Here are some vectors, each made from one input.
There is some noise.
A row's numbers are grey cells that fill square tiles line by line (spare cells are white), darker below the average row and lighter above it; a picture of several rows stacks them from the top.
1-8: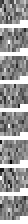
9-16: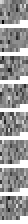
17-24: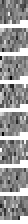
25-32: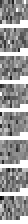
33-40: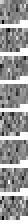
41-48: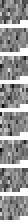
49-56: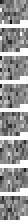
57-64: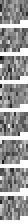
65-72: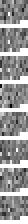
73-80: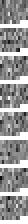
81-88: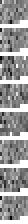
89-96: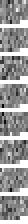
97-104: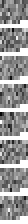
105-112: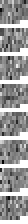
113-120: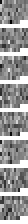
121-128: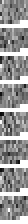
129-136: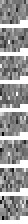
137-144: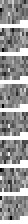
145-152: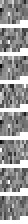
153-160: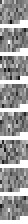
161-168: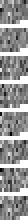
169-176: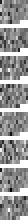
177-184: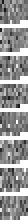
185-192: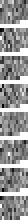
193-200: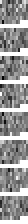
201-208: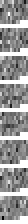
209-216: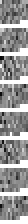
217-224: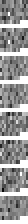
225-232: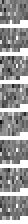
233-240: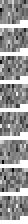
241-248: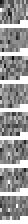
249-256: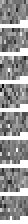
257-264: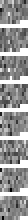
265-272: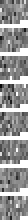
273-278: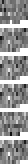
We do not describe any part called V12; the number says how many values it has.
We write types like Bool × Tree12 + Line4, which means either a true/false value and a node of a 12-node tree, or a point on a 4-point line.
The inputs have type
(Bool × Bool × Bool + V12) × (Circle10 + Unit).
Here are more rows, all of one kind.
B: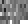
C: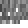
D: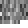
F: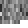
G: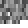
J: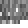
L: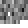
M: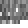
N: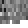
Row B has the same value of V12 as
D, J and M.
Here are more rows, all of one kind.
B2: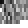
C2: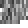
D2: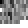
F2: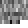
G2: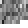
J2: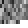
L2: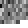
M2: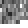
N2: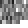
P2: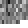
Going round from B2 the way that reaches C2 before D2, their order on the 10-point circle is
B2, J2, N2, L2, P2, F2, G2, M2, C2, D2.
